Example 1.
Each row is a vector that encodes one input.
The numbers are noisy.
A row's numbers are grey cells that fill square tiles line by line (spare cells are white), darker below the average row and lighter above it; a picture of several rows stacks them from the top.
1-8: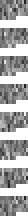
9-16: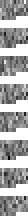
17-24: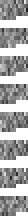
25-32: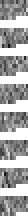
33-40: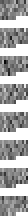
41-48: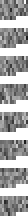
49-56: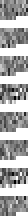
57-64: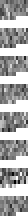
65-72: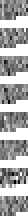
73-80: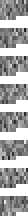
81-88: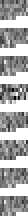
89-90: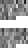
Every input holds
a list of up to two points on a 12-point line.
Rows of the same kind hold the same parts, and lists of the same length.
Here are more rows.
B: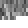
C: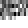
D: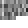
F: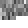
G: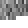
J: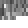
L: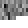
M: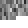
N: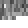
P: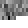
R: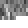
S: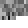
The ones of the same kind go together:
B, J, M, N, R
C
D, F, G, L, P, S

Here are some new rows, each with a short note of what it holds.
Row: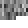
a list of two items
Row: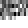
the empty list
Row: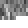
a list of one item
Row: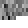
a list of two items
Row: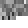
a list of two items
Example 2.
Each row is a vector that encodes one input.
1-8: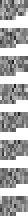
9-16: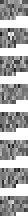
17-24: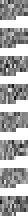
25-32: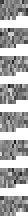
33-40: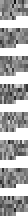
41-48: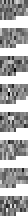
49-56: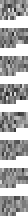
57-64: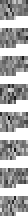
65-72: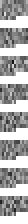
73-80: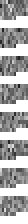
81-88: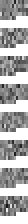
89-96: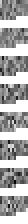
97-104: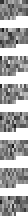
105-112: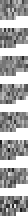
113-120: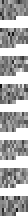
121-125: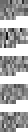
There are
2 kinds of row.
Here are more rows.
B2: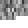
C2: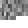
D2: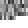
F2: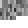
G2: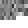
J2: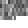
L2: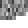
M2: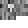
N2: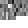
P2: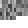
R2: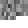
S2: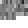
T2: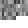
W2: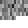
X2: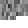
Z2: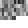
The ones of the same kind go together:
B2, C2, F2, G2, P2, R2, S2, T2, W2, X2, Z2
D2, J2, L2, M2, N2

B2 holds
four true/false values.
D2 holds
a node of an 11-node tree.
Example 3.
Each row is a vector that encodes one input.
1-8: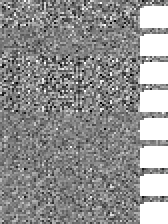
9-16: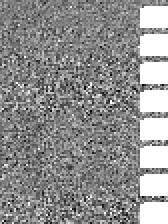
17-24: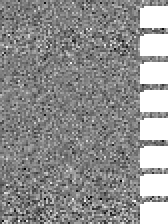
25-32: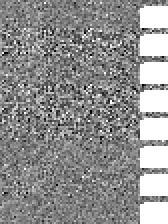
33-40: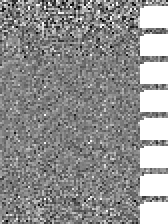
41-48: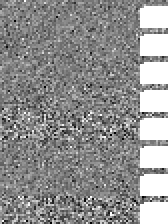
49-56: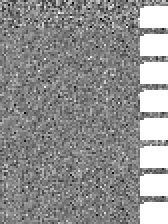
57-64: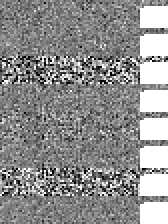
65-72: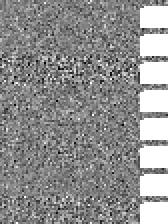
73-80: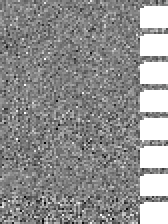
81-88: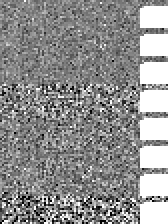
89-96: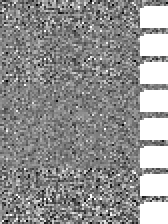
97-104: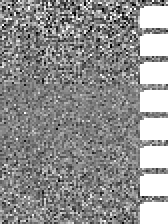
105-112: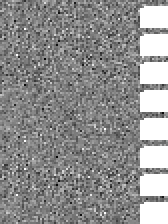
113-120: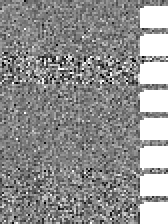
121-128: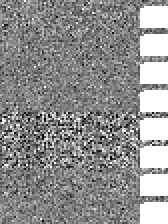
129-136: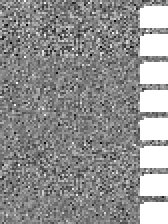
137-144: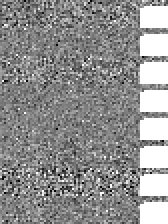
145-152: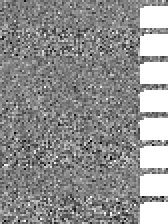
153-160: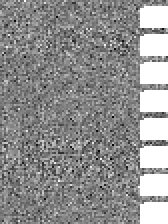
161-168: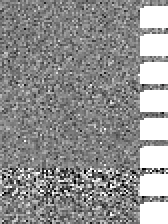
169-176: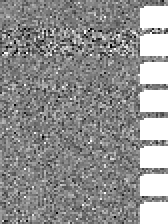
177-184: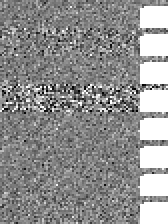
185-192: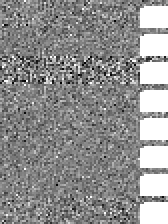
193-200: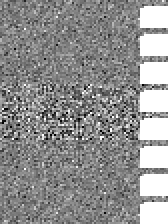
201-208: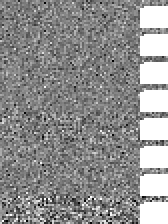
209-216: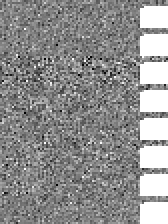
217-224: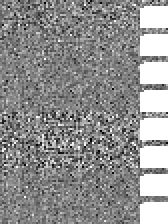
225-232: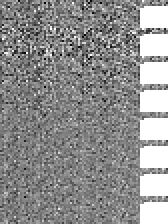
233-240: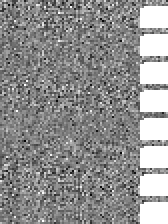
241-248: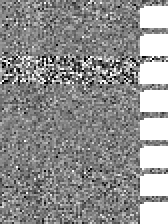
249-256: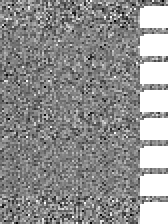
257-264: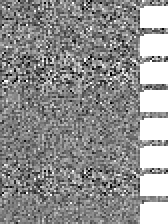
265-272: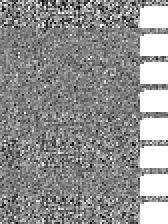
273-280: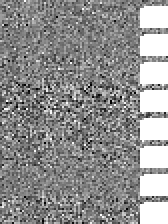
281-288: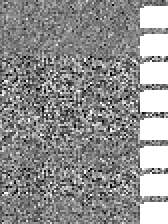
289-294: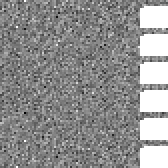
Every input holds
either a point on a 10-point circle, or a fixed value, or a node of a 7-node tree.
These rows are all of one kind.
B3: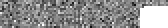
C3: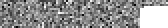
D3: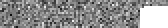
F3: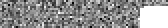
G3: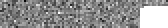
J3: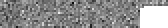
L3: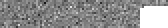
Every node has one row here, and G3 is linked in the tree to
F3, J3 and L3.
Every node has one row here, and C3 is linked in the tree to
F3.
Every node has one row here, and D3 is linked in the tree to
L3.
